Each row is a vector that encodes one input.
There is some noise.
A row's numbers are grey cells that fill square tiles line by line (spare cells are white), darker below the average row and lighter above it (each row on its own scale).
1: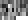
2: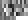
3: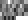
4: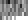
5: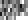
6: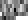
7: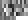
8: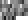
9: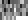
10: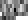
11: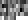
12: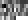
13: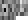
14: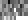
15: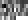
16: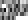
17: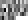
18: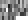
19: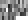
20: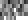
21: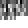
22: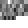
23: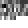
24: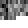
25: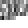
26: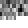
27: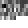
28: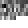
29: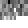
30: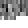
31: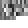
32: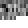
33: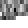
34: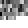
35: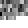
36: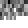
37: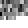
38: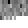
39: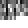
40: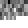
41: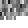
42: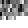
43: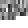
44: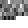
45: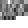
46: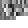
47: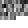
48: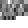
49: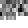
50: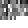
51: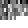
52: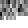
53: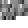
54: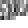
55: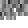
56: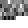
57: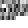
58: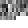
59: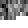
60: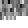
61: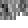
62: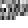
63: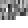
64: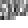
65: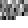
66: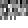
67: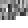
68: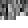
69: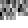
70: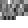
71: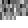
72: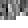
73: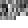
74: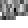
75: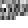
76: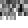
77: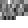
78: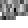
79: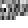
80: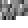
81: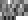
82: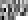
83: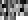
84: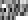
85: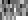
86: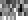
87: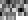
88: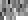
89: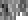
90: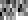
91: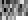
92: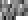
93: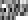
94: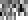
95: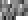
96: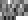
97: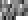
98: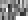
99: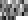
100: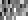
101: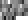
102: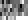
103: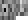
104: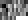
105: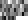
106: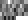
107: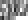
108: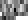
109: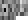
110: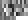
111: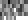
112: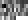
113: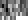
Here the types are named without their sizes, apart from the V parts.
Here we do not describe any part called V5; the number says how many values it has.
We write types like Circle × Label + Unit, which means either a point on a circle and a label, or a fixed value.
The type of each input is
List(Bool × V5).
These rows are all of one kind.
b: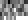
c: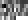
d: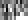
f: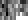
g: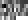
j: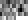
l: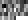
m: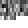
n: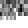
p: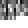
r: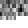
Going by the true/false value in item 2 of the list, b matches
c, g and l.
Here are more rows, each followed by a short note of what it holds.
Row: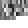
the empty list
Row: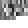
the empty list
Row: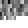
a list of two items
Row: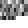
a list of one item
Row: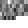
a list of one item
